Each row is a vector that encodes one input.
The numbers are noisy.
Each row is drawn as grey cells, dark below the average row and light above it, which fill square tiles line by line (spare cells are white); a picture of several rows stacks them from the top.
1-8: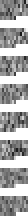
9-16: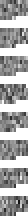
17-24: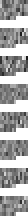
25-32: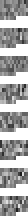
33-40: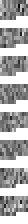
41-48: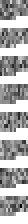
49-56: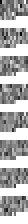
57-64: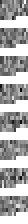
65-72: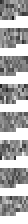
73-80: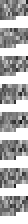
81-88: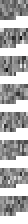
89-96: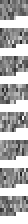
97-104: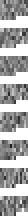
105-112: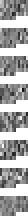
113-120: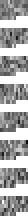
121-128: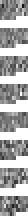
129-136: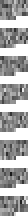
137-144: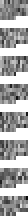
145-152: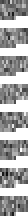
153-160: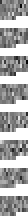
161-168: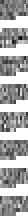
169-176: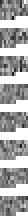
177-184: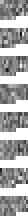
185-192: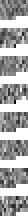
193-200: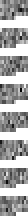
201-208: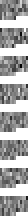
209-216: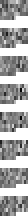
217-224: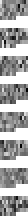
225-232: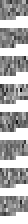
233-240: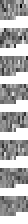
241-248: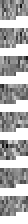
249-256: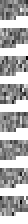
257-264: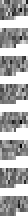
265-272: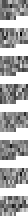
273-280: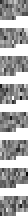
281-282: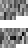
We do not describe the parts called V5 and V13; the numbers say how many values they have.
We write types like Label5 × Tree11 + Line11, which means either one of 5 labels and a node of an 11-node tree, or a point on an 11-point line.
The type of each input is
Line8 × (Line9 + V5) × V13.
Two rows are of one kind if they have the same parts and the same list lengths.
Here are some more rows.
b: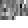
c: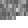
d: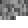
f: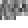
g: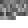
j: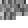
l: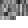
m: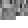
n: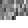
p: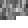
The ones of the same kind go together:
b, c, f, m, n, p
d, g, j, l

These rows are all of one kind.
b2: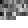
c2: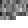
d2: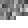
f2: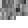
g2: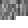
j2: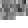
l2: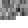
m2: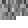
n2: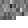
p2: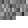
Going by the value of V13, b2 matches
f2, l2, m2 and p2.
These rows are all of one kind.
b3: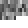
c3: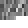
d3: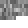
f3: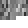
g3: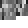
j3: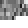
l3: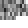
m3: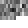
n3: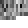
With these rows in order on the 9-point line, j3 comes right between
l3 and n3.
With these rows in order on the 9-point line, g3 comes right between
d3 and n3.
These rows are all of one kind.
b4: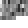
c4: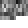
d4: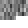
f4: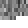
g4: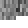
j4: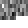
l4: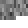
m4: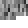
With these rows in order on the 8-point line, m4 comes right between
c4 and d4.
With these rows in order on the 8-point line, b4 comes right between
c4 and g4.
